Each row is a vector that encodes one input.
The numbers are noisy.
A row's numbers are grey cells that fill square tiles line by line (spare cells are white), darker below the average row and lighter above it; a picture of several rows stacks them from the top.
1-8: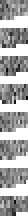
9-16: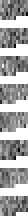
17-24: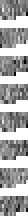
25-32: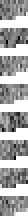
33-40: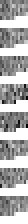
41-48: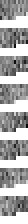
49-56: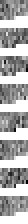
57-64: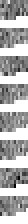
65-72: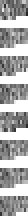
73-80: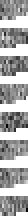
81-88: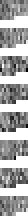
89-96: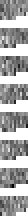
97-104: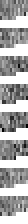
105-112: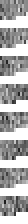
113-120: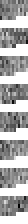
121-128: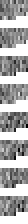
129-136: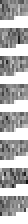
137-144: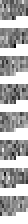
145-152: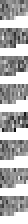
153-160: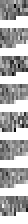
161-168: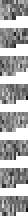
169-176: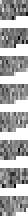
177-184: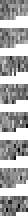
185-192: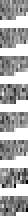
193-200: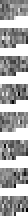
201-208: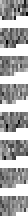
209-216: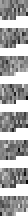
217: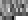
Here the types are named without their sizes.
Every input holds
either three labels, or a point on a line and a true/false value.
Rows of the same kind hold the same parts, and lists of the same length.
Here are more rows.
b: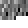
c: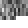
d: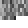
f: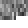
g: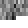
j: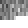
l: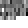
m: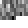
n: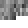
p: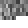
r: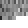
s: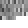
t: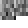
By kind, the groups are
b, c, d, f, g, l, m, n, p, t
j, r, s

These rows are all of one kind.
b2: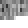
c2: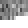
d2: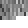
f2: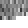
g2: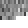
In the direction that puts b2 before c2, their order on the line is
f2, b2, c2, g2, d2.
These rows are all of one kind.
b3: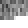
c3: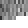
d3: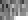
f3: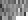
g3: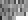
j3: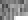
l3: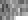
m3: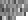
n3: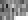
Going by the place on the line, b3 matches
c3, d3 and f3.
